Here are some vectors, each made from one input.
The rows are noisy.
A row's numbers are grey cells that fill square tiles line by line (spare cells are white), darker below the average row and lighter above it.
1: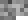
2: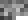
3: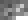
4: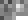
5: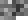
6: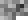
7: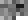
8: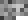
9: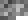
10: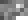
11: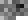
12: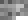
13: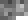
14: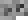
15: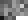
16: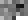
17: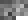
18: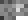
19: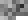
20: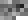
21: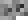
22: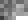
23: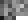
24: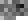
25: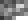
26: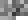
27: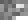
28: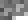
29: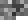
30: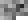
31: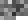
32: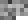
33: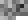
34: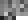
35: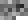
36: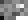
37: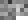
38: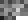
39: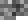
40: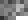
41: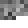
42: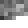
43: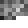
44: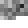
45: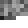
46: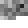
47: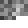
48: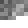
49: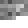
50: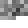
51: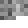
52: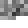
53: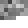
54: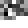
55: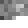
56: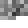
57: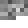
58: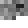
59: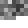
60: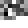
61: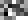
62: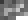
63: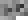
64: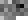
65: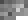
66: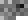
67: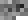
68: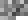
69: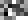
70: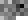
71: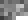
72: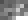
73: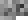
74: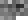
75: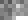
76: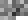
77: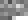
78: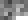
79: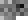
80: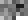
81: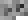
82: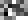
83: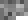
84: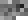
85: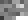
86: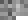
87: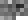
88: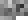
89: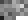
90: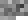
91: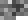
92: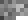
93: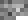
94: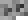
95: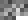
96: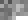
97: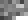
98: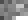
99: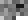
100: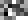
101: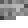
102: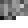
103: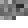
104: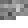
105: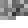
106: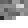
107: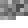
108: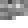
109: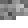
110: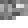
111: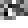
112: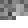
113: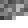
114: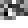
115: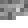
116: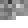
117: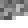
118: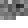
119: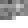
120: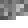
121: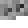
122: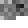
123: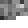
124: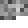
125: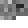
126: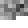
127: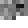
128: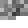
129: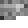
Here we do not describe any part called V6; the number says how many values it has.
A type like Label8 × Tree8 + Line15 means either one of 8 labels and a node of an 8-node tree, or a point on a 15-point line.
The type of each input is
List2(Bool × V6).
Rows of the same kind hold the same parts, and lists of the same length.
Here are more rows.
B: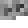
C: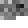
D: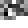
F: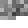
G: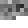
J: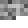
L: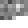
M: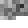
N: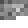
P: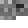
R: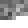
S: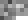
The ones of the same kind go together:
B, C, F, G, M, P
D
J, L, N, R, S

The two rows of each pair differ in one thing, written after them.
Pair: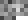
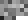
the value of V6 in item 2 of the list
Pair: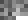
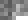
the true/false value in item 2 of the list
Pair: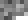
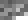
the value of V6 in item 2 of the list
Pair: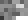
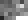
the true/false value in item 1 of the list
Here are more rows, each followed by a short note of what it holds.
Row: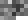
a list of one item
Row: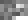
a list of two items
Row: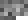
a list of two items
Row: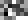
the empty list
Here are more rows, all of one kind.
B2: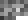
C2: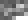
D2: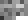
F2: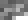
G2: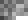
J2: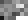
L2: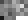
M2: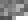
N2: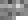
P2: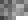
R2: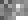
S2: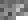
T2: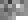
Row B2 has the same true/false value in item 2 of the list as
J2 and L2.
